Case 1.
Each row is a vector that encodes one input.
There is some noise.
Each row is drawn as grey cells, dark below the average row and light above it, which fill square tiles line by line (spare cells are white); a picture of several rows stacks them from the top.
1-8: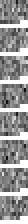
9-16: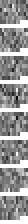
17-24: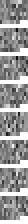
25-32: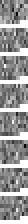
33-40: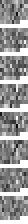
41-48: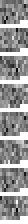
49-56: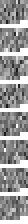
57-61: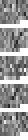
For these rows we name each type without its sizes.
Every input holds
either a point on a line, or a node of a tree.
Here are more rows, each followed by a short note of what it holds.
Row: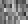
a point on a line
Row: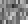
a node of a tree
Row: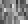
a point on a line
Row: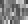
a node of a tree
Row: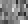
a point on a line
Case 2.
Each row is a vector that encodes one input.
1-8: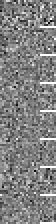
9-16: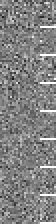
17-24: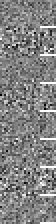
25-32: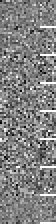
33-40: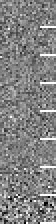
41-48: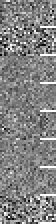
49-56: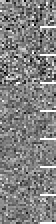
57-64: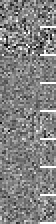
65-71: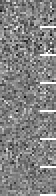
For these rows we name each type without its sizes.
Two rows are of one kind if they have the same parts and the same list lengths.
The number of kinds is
3.
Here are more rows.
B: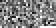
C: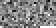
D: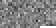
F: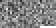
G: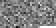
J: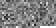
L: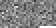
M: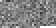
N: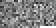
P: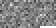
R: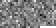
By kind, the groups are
B, D, F, G, J, M, N, R
C
L, P

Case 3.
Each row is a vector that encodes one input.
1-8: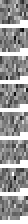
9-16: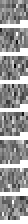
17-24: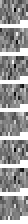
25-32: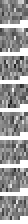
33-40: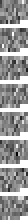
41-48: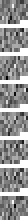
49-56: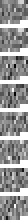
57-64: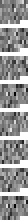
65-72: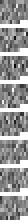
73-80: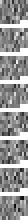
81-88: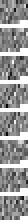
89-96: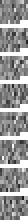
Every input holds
either a node of a 12-node tree, or a node of a 13-node tree.
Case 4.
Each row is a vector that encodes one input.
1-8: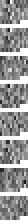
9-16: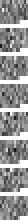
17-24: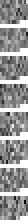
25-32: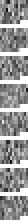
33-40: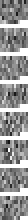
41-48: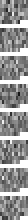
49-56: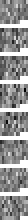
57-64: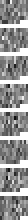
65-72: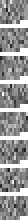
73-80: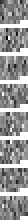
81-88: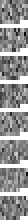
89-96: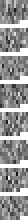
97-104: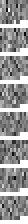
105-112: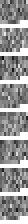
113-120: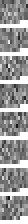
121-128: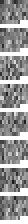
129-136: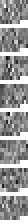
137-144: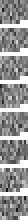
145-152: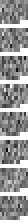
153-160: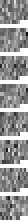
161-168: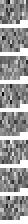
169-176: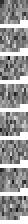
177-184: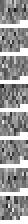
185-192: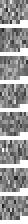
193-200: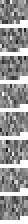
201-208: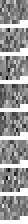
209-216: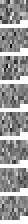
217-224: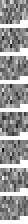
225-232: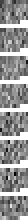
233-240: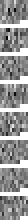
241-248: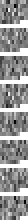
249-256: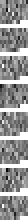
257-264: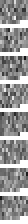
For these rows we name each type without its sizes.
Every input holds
either a fixed value, or a point on each of two lines, or a node of a tree.
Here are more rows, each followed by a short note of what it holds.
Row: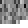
a fixed value
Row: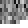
a fixed value
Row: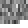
a node of a tree
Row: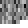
a fixed value
